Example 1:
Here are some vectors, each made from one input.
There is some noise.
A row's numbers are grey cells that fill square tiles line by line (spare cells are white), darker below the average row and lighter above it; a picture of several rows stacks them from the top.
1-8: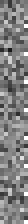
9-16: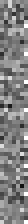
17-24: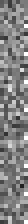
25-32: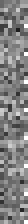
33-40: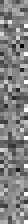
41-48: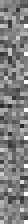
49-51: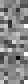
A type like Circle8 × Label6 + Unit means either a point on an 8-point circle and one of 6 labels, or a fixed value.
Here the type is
Bool × Bool × Bool × Bool.
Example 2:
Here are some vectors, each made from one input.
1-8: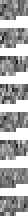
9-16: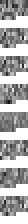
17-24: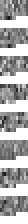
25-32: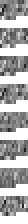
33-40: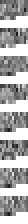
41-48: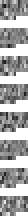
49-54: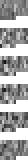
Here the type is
Tree11.
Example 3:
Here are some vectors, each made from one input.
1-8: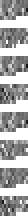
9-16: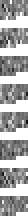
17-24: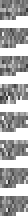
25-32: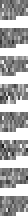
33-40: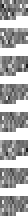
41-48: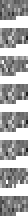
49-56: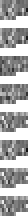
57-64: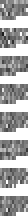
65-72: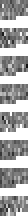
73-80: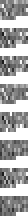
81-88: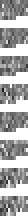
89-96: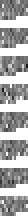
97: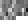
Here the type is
Tree11.
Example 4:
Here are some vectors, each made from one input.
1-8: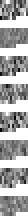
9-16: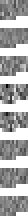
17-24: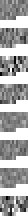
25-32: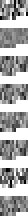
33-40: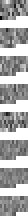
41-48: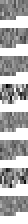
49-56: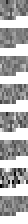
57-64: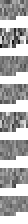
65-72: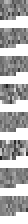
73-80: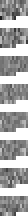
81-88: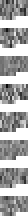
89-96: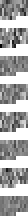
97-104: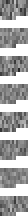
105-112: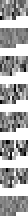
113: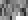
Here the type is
Circle16.
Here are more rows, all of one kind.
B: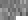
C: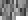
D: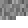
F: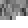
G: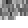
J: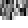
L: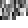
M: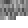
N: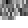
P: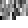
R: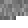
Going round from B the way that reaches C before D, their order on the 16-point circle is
B, L, R, C, J, F, D, P, M, G, N.
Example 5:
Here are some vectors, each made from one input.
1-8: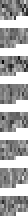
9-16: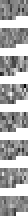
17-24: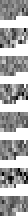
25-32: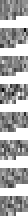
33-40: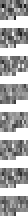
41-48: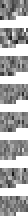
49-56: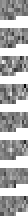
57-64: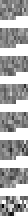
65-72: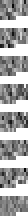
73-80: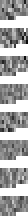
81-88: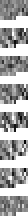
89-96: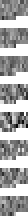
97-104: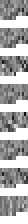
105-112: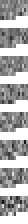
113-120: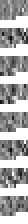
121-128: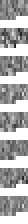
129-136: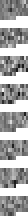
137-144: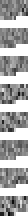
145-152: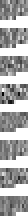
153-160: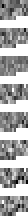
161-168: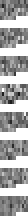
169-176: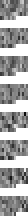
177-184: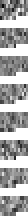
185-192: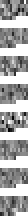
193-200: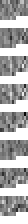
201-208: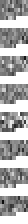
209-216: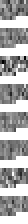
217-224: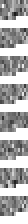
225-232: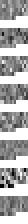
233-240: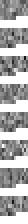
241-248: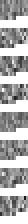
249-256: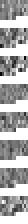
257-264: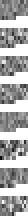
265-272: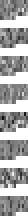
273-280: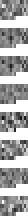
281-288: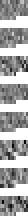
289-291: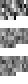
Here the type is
Bool × Bool × Bool × Bool.
